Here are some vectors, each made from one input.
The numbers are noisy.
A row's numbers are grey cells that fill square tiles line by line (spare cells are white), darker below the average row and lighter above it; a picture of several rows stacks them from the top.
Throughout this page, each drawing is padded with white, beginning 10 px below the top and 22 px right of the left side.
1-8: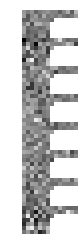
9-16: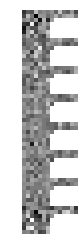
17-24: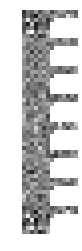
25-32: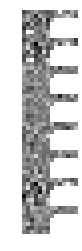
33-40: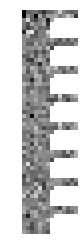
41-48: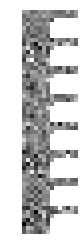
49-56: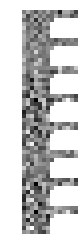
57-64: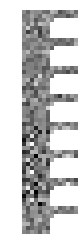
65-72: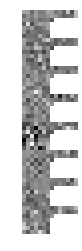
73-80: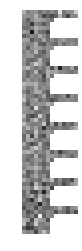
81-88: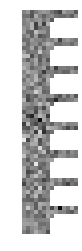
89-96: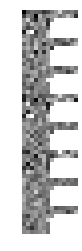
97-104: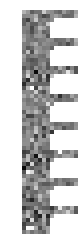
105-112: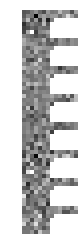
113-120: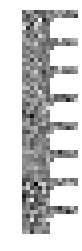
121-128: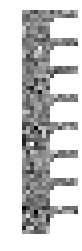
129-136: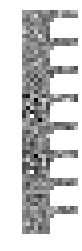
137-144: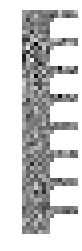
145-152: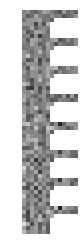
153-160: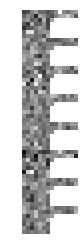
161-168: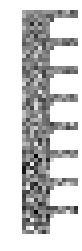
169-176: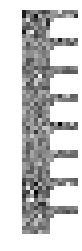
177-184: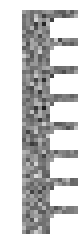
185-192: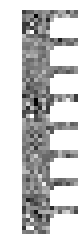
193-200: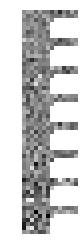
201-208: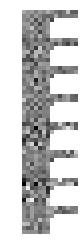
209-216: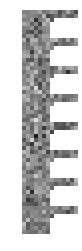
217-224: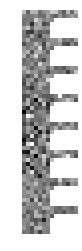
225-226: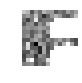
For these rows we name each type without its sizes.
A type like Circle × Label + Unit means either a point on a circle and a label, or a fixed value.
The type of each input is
Bool × Label.
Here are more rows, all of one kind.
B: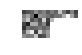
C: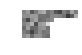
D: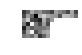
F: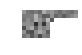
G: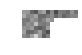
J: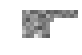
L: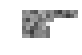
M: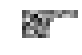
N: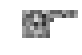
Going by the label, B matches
G and J.
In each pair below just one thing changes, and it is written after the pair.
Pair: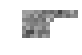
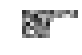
the true/false value
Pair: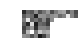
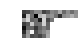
the label
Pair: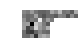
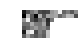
the true/false value
